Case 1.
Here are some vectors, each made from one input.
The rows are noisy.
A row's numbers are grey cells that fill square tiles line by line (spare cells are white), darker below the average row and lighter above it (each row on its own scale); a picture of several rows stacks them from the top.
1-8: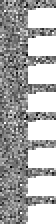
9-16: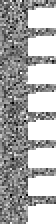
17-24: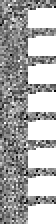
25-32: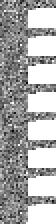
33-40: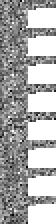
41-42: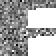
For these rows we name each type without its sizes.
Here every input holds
three true/false values.
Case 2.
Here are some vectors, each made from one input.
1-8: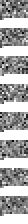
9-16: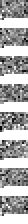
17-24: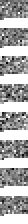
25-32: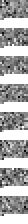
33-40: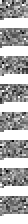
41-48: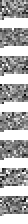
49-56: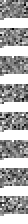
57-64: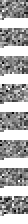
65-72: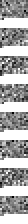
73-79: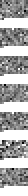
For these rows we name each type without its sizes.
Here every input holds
either a fixed value, or three true/false values.
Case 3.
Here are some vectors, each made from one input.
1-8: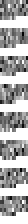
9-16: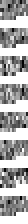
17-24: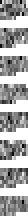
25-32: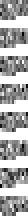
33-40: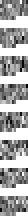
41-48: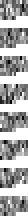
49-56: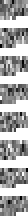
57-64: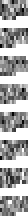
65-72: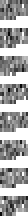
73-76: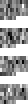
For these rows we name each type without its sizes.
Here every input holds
three true/false values.
